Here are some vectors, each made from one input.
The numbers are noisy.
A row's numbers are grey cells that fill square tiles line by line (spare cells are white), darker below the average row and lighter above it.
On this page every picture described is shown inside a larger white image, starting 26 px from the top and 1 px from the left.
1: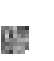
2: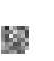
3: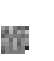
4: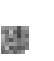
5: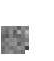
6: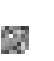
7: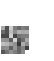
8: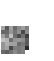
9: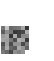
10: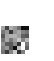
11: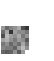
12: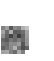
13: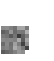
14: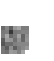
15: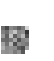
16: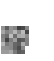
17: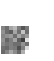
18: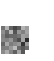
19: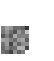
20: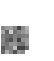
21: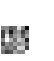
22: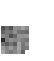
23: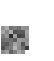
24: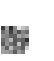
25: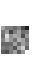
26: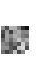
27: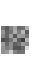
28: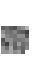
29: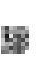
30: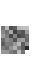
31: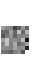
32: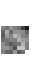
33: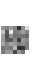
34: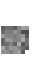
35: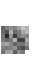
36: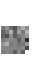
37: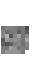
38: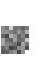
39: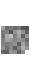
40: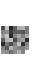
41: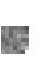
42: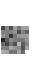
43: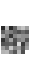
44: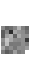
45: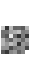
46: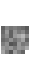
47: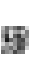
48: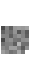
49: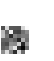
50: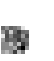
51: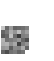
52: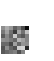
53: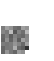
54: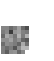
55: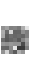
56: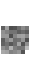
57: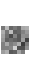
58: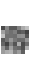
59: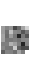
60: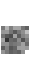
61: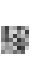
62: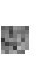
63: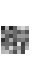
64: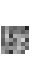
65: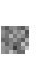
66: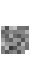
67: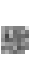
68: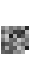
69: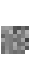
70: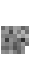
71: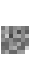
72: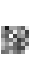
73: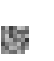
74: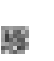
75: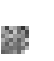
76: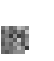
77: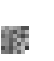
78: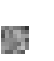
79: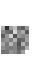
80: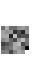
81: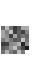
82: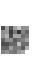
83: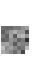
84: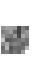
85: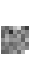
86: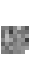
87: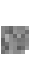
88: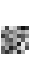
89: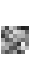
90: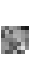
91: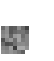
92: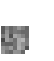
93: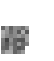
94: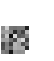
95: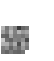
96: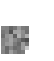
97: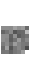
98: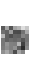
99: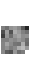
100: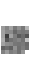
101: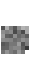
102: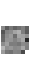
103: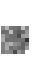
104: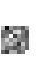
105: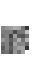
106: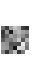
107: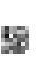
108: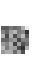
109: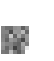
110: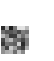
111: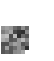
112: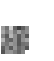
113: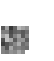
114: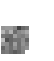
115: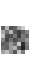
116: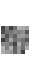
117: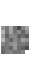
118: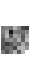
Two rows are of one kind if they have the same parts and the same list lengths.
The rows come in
2 kinds.
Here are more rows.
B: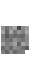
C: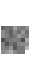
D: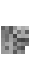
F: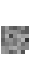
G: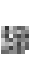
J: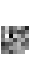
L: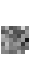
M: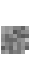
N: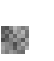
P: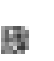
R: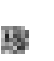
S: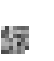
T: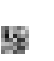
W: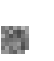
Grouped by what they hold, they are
B, G, L, M, P, R, S, T, W
C, D, F, J, N

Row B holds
a node of each of two 10-node trees.
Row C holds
a point on a 5-point circle and a node of a 10-node tree.
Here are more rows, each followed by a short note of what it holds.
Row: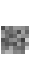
a point on a 5-point circle and a node of a 10-node tree
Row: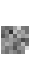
a point on a 5-point circle and a node of a 10-node tree
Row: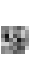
a node of each of two 10-node trees
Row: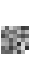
a node of each of two 10-node trees
